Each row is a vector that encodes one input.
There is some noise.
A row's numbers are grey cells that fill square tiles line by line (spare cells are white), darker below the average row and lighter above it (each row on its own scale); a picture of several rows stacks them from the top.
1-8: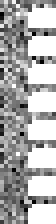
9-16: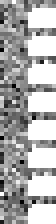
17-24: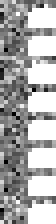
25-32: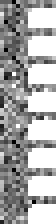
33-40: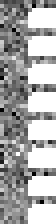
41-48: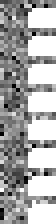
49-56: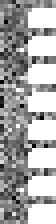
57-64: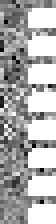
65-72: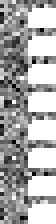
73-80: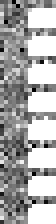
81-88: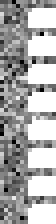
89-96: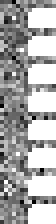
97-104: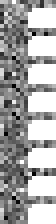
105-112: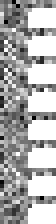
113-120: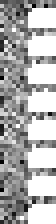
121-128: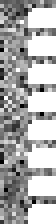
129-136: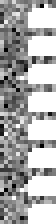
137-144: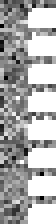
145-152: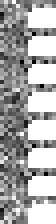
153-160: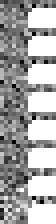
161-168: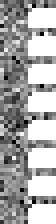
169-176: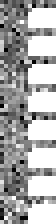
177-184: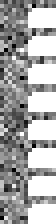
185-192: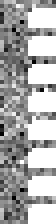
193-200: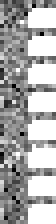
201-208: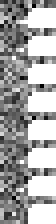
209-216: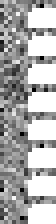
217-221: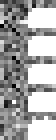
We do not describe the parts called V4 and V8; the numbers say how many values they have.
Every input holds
either a value of V4 and a value of V8, or a list of up to two points on a 5-point line.
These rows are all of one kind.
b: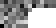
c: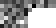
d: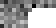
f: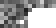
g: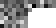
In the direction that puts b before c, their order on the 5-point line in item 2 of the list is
b, d, c, f, g.
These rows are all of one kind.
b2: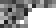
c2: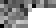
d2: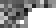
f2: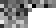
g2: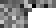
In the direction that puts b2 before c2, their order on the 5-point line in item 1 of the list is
b2, d2, c2, f2, g2.
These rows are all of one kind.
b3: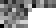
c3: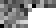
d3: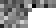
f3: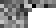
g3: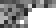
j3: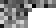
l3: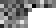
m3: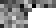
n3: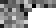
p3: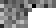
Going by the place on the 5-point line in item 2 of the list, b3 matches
c3, m3 and n3.
